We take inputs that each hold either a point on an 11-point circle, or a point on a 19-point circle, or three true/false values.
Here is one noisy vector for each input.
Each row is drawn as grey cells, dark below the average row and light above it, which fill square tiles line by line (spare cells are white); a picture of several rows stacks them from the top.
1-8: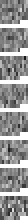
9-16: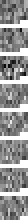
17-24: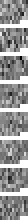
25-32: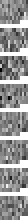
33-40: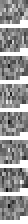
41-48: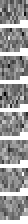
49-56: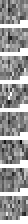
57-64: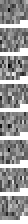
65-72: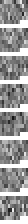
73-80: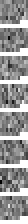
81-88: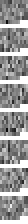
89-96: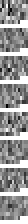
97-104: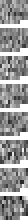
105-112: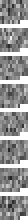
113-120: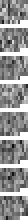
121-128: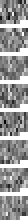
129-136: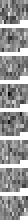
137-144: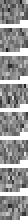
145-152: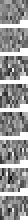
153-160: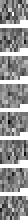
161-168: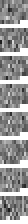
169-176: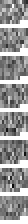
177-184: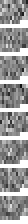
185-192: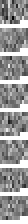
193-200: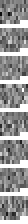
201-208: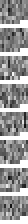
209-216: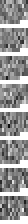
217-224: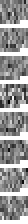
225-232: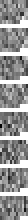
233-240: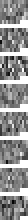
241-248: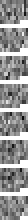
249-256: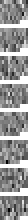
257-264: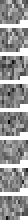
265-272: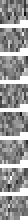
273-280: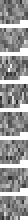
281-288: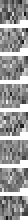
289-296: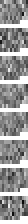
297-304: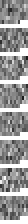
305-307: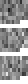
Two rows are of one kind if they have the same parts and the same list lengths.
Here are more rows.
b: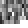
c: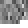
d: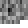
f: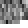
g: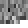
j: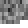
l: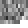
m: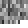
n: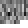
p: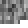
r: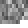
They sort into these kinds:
b, n
c, l, r
d, f, g, j, m, p

